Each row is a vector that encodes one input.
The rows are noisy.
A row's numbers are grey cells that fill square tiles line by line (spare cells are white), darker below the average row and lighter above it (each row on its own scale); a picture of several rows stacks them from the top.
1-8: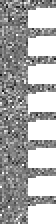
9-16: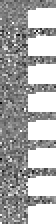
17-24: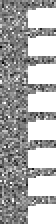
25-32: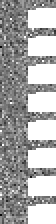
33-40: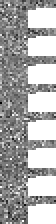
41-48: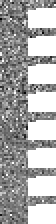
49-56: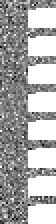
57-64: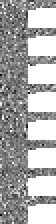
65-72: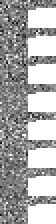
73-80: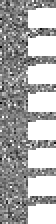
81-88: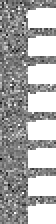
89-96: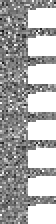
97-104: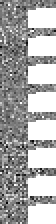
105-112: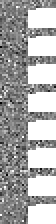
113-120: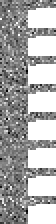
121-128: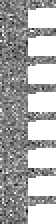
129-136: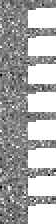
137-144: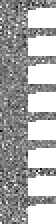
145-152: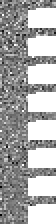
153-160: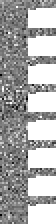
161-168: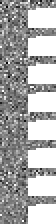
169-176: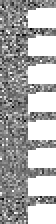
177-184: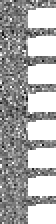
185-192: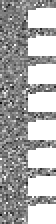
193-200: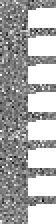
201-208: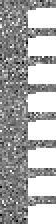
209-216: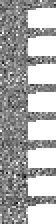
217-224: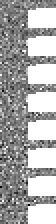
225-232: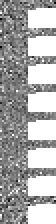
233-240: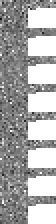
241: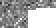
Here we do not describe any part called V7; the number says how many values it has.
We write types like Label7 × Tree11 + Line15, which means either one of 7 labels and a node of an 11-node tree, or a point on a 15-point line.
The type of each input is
(Line8 + V7) × List2(Line5).
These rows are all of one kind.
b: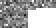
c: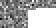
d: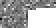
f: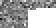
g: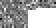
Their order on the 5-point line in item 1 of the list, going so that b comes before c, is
b, f, c, g, d.
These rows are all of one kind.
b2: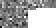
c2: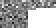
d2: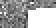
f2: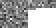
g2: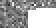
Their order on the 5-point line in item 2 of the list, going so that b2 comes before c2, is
b2, d2, g2, c2, f2.
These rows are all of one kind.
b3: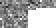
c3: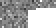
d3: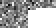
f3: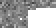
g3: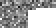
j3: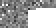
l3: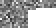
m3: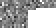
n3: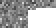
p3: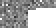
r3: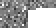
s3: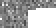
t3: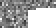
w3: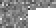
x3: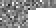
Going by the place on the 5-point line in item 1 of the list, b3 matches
c3, d3, l3 and x3.
